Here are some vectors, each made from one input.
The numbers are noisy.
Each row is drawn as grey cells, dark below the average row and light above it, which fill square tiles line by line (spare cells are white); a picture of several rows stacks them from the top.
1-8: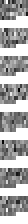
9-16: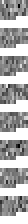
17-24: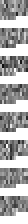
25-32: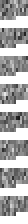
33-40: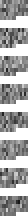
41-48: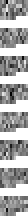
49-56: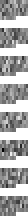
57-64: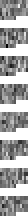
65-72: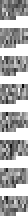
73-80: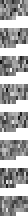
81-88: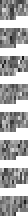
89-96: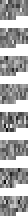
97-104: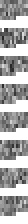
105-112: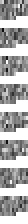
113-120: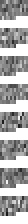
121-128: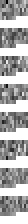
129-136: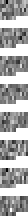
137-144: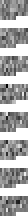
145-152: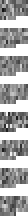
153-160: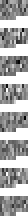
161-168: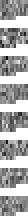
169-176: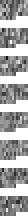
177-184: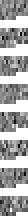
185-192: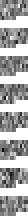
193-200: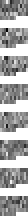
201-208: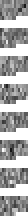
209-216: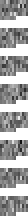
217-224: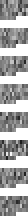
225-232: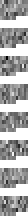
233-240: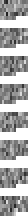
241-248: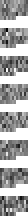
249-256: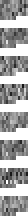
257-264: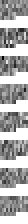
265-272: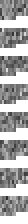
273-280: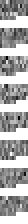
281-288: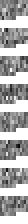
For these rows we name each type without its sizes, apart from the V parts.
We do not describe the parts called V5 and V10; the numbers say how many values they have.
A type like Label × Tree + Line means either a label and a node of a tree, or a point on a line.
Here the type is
(Bool × Bool × Bool + V10) × Line × V5.
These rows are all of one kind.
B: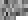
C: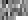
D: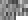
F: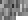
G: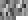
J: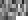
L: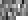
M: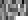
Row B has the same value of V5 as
D and F.
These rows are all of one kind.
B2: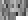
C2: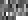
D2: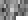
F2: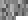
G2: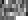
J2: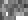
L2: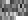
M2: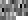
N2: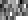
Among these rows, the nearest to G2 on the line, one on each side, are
L2 and M2.
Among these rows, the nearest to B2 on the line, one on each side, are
D2 and N2.
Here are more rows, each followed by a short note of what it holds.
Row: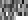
a point on a line, a value of V5 and a value of V10
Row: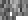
a point on a line, three true/false values and a value of V5
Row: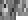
a point on a line, a value of V5 and a value of V10
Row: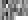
a point on a line, a value of V5 and a value of V10
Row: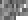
a point on a line, a value of V5 and a value of V10
